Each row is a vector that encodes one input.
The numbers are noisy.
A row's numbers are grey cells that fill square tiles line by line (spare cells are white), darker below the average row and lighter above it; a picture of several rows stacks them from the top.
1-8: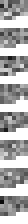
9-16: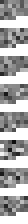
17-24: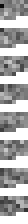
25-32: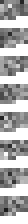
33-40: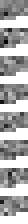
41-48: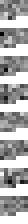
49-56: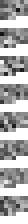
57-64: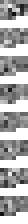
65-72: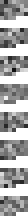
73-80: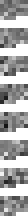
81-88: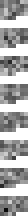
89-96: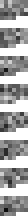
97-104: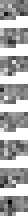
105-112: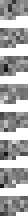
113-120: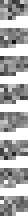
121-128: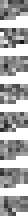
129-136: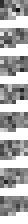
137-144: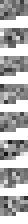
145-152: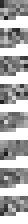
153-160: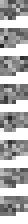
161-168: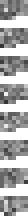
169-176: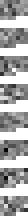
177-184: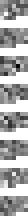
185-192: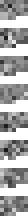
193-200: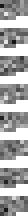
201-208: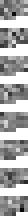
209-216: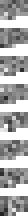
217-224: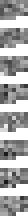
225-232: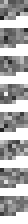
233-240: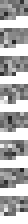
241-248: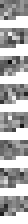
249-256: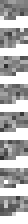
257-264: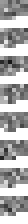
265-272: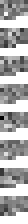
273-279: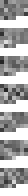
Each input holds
either a point on an 8-point circle and a true/false value, or a fixed value.
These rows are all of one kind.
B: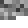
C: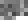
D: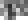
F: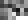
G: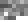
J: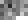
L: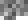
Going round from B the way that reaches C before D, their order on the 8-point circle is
B, F, J, C, D, L, G.
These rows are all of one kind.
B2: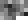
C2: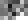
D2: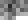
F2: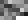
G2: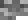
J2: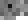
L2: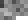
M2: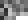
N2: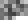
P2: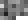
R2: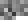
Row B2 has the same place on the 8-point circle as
C2, F2, J2 and P2.
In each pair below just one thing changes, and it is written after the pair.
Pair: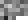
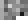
the place on the 8-point circle
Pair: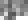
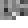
the true/false value
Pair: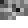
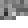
the true/false value
